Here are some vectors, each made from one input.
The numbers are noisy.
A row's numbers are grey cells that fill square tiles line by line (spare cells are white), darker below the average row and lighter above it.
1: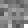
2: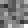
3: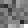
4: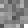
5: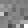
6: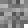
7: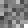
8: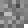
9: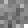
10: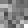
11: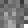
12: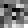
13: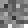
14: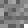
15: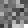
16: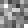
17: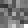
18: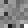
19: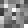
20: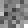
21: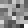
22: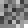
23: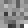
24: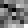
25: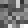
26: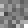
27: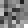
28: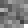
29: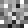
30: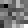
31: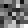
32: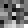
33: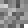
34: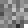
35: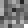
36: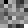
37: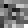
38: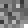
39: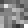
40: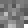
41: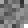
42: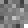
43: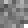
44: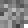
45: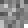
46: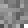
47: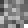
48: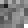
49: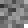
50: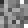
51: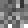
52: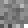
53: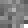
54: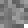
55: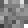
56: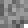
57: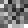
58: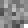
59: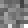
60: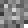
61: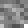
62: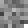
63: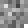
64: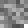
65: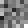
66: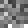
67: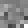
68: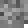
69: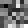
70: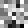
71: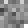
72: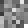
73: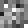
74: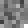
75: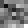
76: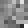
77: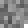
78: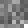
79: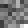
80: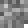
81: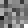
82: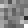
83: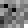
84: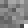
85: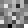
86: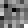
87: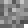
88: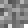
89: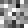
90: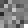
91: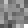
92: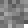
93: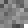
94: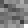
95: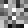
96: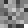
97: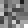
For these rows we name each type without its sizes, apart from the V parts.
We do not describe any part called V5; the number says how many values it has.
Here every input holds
a point on a line, together with either a point on a line, or a value of V5.
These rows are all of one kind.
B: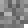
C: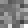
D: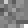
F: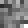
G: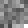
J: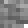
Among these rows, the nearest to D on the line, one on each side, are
C and J.
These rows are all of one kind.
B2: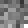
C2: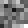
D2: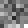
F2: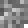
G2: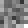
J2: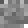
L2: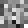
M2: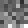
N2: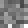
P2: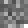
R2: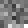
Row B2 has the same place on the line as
M2, N2 and P2.
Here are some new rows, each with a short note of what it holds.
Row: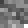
a point on a line and a value of V5
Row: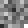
a point on a line and a value of V5
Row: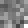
a point on a line and a value of V5
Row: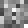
a point on a line and a value of V5
